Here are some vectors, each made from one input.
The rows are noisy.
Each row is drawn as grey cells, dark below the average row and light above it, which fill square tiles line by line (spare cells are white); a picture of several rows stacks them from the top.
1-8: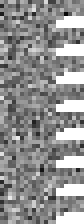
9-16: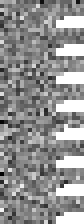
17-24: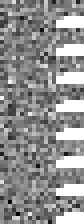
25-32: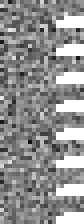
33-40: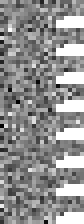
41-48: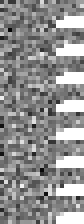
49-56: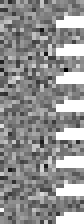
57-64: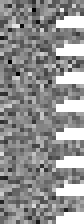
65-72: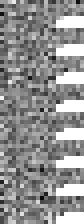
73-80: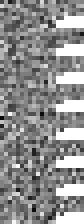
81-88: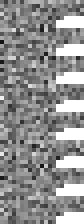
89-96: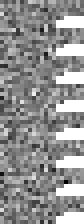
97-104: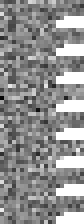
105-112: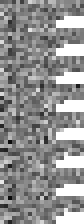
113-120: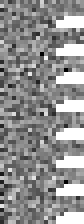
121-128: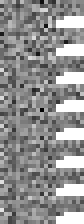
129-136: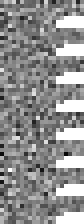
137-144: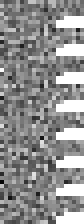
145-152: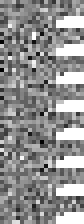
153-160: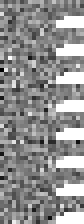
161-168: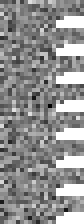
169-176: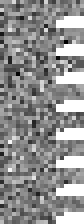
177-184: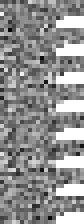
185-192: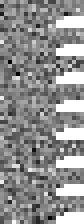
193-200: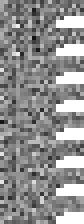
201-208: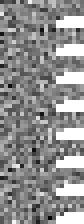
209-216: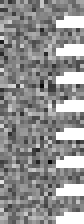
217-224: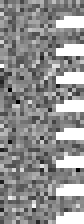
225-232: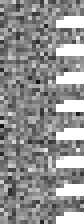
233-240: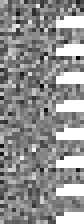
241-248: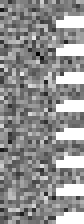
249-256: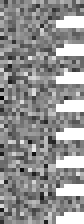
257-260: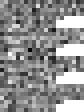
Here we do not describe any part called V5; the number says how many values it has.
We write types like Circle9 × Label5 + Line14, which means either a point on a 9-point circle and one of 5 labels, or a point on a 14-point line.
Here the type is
Line6 × List3(Line7) + List2(Line10 × V5).
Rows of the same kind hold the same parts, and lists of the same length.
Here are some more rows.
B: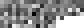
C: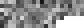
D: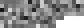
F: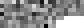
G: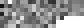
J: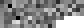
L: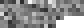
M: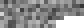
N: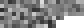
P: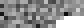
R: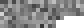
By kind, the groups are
B
C, G
D, N
F
J
L, M, R
P

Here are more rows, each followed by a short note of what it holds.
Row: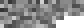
a list of one item
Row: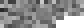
a list of one item
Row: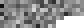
a point on a 6-point line, together with a list of two items
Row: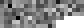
the empty list
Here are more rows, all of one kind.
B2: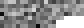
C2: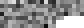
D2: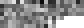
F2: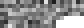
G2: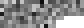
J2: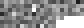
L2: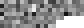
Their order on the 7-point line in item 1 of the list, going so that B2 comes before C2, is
D2, F2, J2, B2, C2, G2, L2.
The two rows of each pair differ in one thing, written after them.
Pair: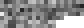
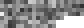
the place on the 10-point line in item 1 of the list
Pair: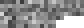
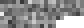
the value of V5 in item 1 of the list
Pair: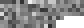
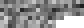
the place on the 10-point line in item 2 of the list
